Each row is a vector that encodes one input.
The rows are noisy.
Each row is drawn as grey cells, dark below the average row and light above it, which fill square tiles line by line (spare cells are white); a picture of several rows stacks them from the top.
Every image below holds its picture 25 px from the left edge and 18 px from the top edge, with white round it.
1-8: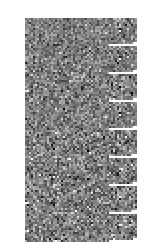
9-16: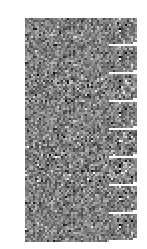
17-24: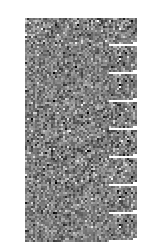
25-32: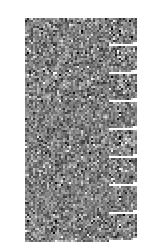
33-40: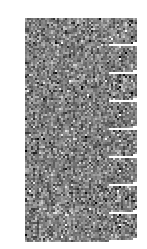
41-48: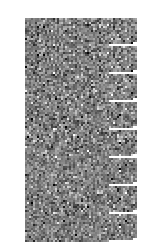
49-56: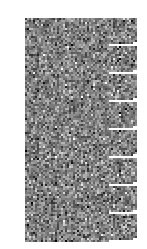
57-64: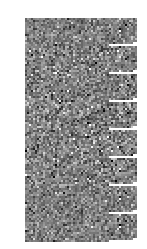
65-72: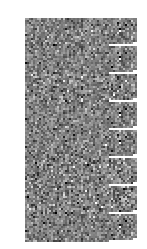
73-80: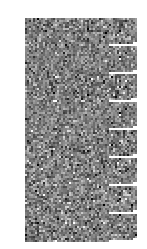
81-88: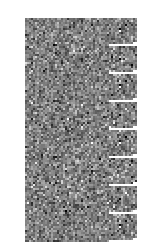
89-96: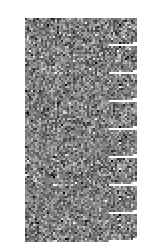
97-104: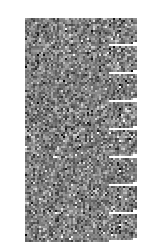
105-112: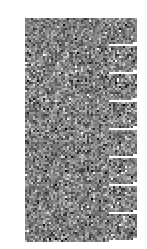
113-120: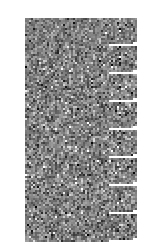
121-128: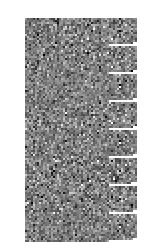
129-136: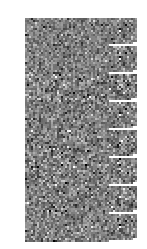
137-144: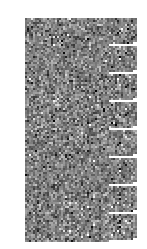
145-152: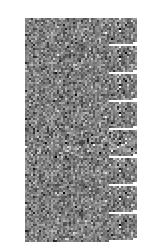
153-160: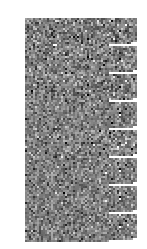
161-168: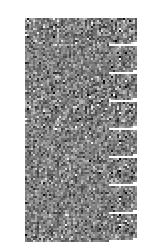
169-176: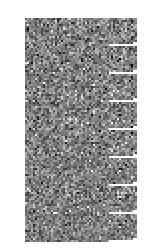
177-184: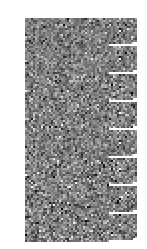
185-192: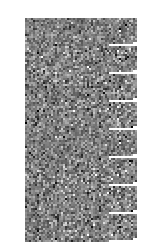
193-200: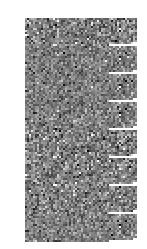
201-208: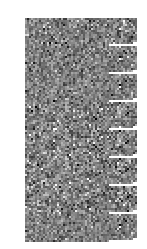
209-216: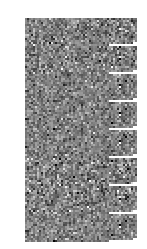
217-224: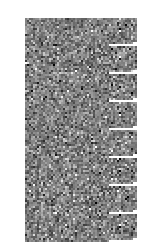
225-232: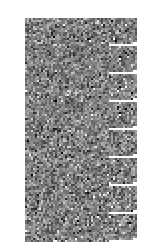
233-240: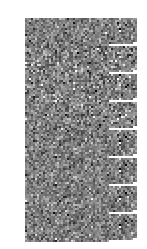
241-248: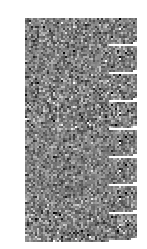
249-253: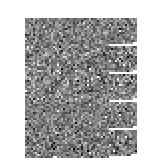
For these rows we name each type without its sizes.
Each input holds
a node of a tree and four true/false values, together with either a fixed value, or a point on each of two lines.
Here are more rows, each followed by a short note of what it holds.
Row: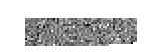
a point on each of two lines, a node of a tree and four true/false values
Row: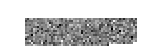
a point on each of two lines, a node of a tree and four true/false values
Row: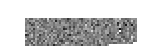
a node of a tree and four true/false values
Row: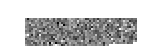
a point on each of two lines, a node of a tree and four true/false values
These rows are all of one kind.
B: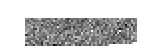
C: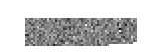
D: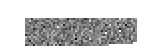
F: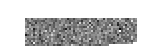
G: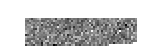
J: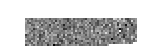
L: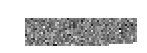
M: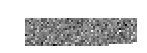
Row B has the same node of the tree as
G and M.
